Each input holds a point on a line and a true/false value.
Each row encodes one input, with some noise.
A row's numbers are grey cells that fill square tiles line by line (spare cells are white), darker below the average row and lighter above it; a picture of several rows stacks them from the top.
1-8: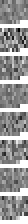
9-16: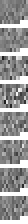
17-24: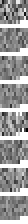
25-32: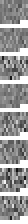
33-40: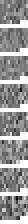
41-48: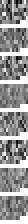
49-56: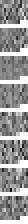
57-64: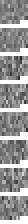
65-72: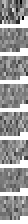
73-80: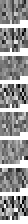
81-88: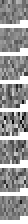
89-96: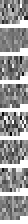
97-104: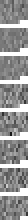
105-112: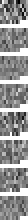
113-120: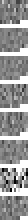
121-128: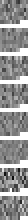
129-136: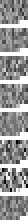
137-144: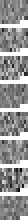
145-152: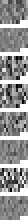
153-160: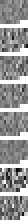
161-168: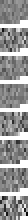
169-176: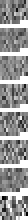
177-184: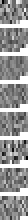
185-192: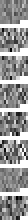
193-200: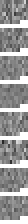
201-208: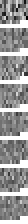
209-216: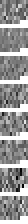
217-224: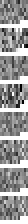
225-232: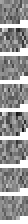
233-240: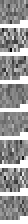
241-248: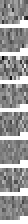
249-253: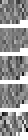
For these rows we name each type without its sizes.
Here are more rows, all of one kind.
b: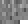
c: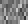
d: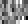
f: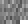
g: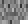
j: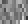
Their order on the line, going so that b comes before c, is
b, c, d, g, j, f.
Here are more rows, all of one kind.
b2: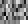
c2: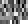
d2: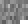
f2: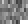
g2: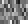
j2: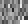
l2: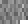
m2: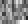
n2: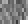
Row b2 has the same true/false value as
c2, m2 and n2.
